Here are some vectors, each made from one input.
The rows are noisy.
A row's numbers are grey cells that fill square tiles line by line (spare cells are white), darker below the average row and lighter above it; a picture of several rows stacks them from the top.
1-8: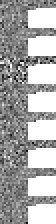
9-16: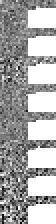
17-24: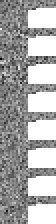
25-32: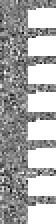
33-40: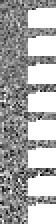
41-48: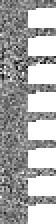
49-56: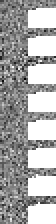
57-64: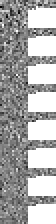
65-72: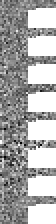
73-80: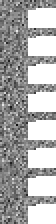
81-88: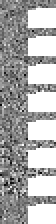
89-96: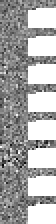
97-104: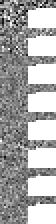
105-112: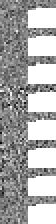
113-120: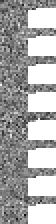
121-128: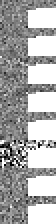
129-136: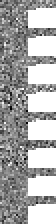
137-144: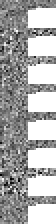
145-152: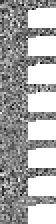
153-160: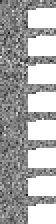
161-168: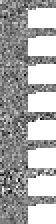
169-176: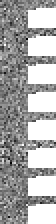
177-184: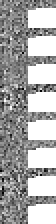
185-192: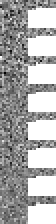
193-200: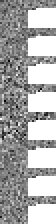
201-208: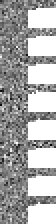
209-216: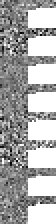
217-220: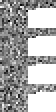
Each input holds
either a point on a 7-point line, or a point on an 11-point line.
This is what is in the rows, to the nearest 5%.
About 50% of them hold a point on a 7-point line. The rest hold a point on an 11-point line.
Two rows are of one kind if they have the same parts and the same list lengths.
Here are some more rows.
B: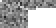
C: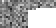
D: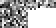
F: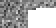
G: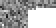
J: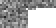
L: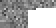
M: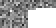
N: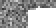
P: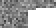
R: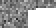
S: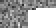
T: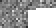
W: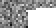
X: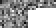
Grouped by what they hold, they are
B, D, G, J, M, N
C, F, L, P, R, S, T, W, X

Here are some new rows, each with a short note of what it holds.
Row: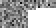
a point on an 11-point line
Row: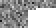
a point on an 11-point line
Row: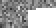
a point on a 7-point line
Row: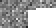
a point on a 7-point line
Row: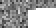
a point on a 7-point line
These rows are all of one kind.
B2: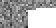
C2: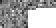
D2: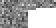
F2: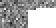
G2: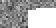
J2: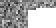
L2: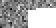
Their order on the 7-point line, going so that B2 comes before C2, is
D2, G2, L2, B2, C2, F2, J2.
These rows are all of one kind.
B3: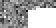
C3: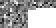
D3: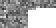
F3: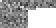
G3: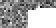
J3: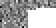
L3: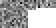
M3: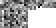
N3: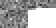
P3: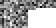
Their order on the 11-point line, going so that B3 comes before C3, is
M3, F3, G3, N3, D3, B3, P3, J3, C3, L3.
